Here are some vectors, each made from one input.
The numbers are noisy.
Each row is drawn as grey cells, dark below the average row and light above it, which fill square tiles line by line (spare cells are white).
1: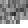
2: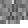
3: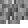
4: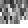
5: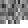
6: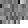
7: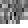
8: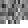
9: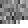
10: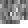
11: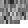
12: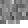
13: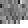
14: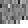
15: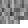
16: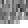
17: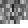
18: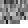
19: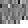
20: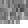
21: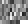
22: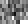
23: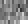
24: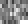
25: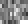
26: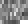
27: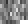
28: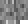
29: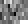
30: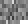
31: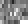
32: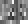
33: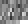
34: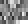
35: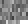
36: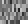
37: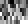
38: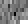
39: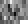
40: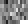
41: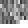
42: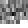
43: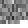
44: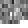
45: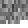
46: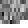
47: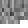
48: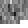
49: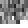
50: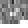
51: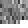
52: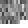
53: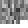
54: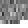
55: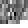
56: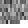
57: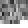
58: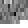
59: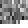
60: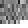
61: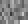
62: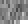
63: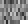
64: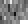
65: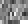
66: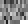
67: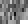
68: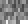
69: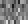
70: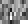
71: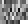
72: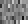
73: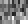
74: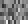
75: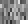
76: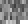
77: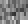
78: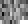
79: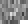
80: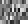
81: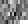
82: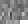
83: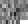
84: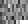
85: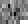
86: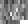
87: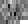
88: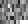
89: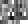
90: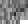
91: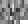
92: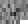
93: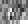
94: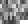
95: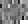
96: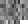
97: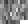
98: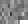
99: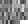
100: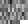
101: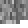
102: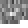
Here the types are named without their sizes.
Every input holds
either a point on a circle, or a point on a line.
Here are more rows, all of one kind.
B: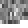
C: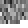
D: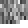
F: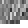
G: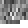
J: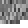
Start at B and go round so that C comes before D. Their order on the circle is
B, F, J, C, D, G.
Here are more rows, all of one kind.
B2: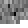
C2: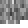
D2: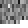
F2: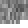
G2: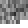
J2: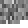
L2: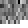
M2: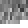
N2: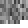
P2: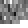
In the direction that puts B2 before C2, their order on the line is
P2, B2, G2, F2, M2, C2, J2, N2, L2, D2.
